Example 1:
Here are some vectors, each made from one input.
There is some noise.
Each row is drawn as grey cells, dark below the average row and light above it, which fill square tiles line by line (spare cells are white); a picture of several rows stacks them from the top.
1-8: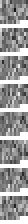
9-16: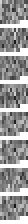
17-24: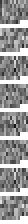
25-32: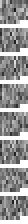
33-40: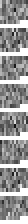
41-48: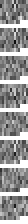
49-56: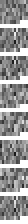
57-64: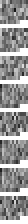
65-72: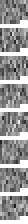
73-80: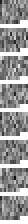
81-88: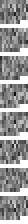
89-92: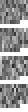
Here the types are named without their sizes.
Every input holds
a point on a line.
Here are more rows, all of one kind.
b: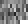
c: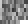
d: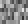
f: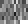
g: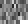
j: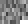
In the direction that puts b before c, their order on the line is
g, f, b, j, c, d.
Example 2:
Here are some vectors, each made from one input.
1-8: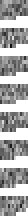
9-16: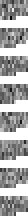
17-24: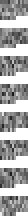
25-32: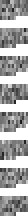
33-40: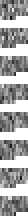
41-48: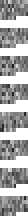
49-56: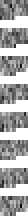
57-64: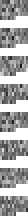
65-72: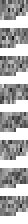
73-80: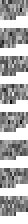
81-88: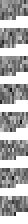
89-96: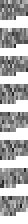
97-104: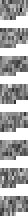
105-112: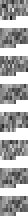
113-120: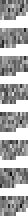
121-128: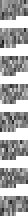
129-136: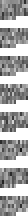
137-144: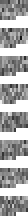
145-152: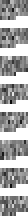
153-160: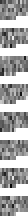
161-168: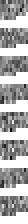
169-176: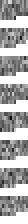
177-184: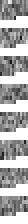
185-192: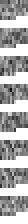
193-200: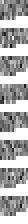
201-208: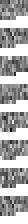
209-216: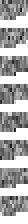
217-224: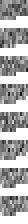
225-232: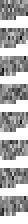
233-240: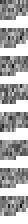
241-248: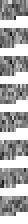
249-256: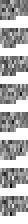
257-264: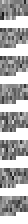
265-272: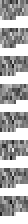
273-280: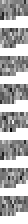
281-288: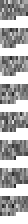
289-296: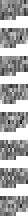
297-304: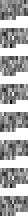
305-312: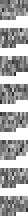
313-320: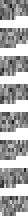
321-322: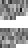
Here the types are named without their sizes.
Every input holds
a point on a circle.
